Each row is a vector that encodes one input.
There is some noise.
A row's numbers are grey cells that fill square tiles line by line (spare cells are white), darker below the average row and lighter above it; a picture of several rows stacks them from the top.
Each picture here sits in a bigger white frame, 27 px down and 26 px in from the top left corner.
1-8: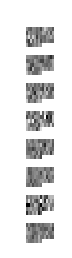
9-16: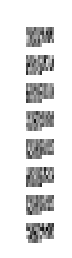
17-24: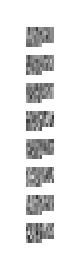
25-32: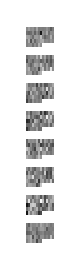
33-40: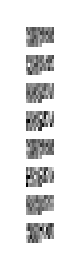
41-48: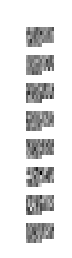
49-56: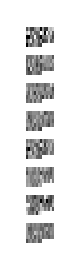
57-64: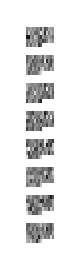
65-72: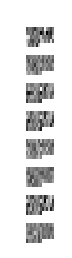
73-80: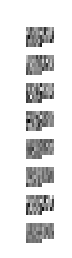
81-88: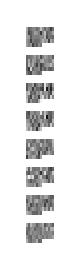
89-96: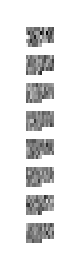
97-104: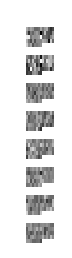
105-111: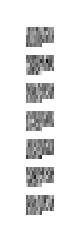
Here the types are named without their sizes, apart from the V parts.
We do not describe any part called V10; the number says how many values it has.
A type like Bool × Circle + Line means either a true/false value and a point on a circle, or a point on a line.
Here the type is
(Bool × Bool × Bool × Bool + Unit) × V10 + Line.
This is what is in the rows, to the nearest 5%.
About 10% of them hold a point on a line. The rest hold a value of V10, together with either a fixed value, or four true/false values.
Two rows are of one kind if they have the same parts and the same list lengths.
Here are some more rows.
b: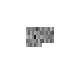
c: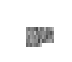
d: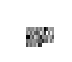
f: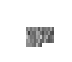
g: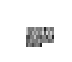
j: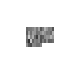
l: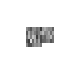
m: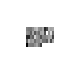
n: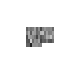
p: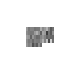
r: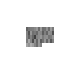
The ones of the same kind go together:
b, f, r
c, d, g, m, p
j, l, n

